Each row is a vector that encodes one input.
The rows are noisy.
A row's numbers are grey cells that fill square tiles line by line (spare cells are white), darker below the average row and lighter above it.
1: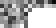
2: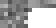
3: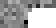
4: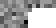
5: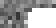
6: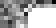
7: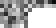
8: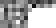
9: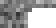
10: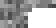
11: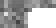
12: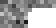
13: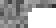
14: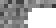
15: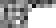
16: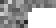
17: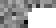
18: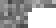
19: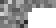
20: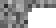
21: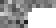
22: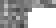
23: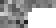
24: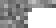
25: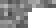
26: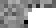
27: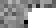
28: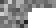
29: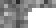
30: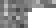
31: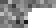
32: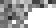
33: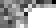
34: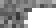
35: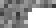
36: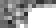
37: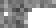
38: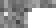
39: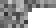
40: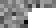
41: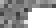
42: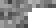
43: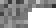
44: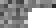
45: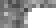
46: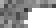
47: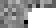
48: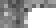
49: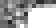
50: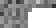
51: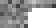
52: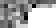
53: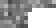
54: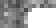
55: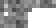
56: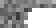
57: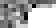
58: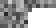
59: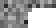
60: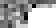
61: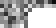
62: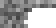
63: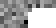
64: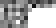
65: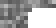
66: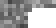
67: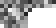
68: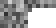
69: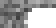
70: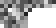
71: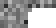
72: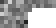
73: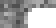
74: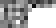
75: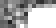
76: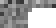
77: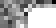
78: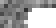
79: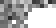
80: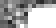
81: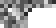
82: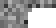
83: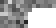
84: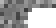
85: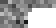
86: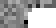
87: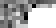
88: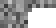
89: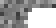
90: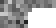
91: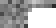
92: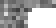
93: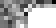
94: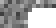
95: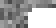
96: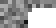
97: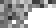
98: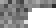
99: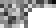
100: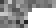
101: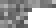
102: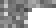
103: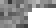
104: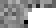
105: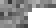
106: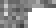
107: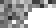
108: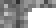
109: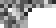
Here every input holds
either a point on a 6-point line, or a list of up to two points on a 9-point line.
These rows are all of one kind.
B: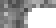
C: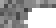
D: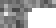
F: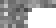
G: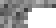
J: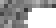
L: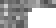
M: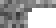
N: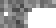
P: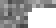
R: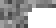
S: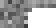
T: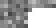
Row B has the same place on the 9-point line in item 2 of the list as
J and T.
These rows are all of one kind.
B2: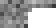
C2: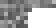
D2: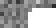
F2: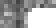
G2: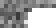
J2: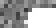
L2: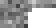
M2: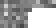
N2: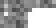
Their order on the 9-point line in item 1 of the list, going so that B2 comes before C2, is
G2, J2, D2, B2, L2, C2, M2, N2, F2.
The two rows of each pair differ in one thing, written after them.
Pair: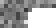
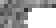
the place on the 9-point line in item 2 of the list
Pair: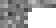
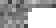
the place on the 9-point line in item 1 of the list
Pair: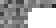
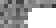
the place on the 9-point line in item 2 of the list
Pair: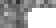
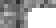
the place on the 9-point line in item 2 of the list
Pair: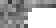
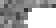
the place on the 9-point line in item 1 of the list
